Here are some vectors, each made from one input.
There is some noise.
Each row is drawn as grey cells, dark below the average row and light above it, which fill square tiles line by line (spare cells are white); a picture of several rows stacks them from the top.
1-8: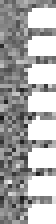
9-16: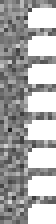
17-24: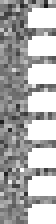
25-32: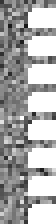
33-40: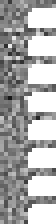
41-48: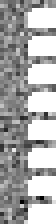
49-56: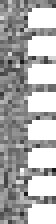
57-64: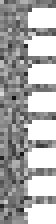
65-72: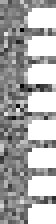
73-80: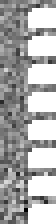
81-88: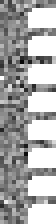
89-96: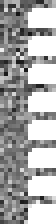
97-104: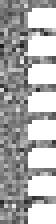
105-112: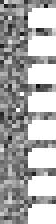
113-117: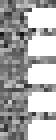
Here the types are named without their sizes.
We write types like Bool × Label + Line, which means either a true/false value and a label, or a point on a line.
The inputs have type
Bool × Bool × Bool × Line + Label.
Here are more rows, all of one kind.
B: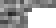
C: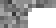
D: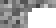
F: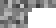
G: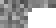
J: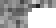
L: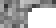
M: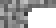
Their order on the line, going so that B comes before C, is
F, G, D, J, L, B, C, M.
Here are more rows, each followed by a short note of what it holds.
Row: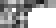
a label
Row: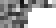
a label
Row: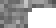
a point on a line and three true/false values
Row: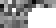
a label
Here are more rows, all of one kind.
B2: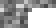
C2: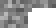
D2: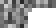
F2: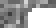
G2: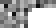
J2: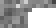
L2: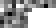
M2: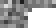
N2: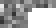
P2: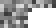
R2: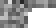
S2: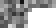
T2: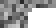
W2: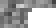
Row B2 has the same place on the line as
F2, J2 and S2.
